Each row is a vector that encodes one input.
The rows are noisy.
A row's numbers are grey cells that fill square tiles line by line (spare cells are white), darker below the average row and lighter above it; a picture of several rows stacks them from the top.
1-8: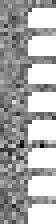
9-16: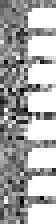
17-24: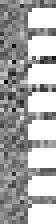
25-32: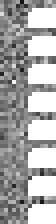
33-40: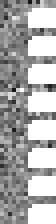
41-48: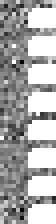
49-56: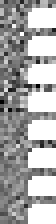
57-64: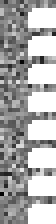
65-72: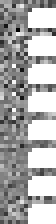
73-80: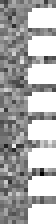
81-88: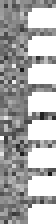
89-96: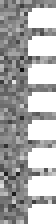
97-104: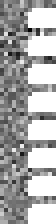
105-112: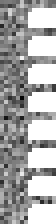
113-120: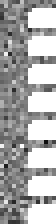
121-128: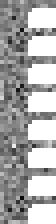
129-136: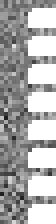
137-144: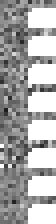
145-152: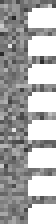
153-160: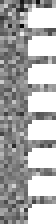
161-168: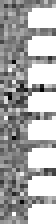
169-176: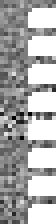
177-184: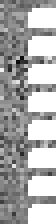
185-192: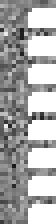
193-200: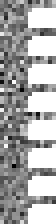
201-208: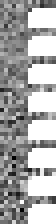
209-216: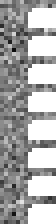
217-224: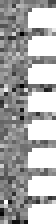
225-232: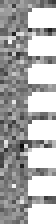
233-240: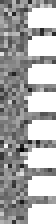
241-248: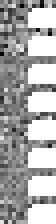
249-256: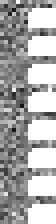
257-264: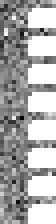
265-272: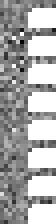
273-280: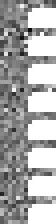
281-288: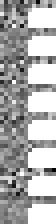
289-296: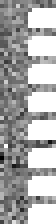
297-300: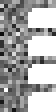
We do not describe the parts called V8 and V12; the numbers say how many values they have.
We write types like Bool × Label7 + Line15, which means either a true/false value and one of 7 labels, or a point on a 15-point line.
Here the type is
Label5 + Line5 + (Line9 + V8) × V12.
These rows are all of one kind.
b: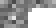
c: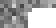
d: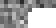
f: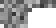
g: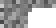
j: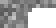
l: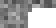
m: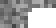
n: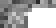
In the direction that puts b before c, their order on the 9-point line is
n, l, g, j, b, f, c, m, d.
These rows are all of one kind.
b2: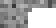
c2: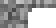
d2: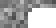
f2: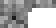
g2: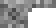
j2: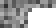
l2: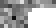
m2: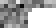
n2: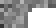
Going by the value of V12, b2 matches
c2, g2 and m2.
